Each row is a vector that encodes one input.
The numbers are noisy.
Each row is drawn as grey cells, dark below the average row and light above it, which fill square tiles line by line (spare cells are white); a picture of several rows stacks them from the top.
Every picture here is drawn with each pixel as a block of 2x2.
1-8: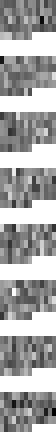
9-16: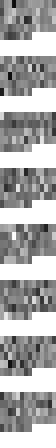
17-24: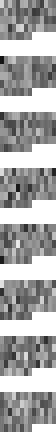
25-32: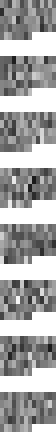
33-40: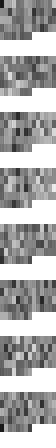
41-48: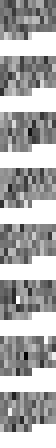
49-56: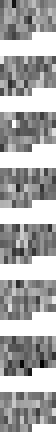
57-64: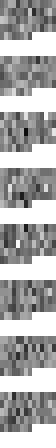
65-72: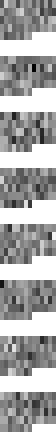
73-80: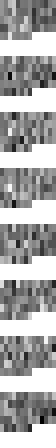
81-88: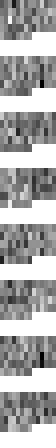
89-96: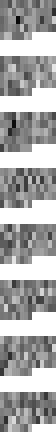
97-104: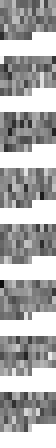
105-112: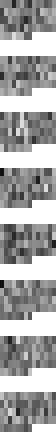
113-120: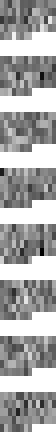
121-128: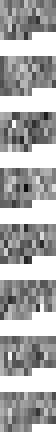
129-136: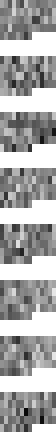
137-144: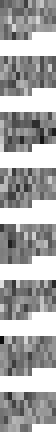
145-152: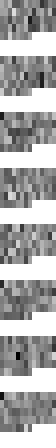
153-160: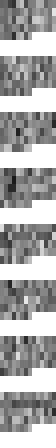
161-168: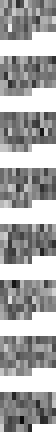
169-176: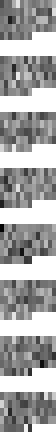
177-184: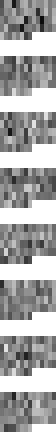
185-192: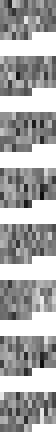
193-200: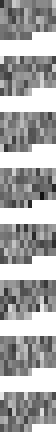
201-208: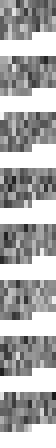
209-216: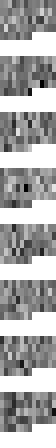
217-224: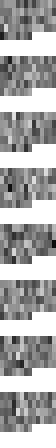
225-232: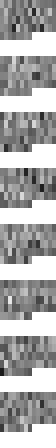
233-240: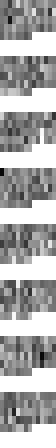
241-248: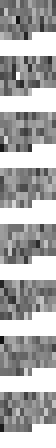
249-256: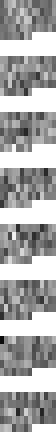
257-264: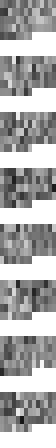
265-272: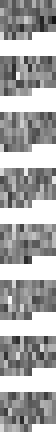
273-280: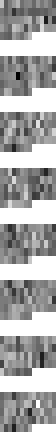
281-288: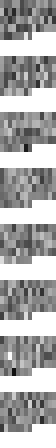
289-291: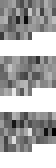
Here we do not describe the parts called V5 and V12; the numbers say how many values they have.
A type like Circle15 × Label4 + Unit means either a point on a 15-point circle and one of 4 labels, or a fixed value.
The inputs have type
(Line10 + Tree13) × V5 × V12.
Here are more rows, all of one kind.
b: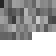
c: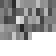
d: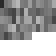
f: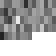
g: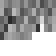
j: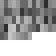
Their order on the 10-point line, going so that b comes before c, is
g, b, f, d, j, c.
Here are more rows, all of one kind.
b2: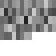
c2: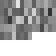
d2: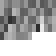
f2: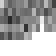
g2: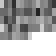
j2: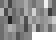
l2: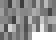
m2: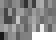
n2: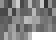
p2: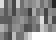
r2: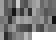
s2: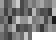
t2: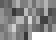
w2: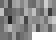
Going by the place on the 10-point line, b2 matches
n2, p2 and s2.
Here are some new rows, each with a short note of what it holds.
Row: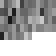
a point on a 10-point line, a value of V5 and a value of V12
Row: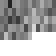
a point on a 10-point line, a value of V5 and a value of V12
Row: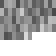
a node of a 13-node tree, a value of V5 and a value of V12
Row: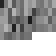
a node of a 13-node tree, a value of V5 and a value of V12
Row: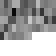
a point on a 10-point line, a value of V5 and a value of V12
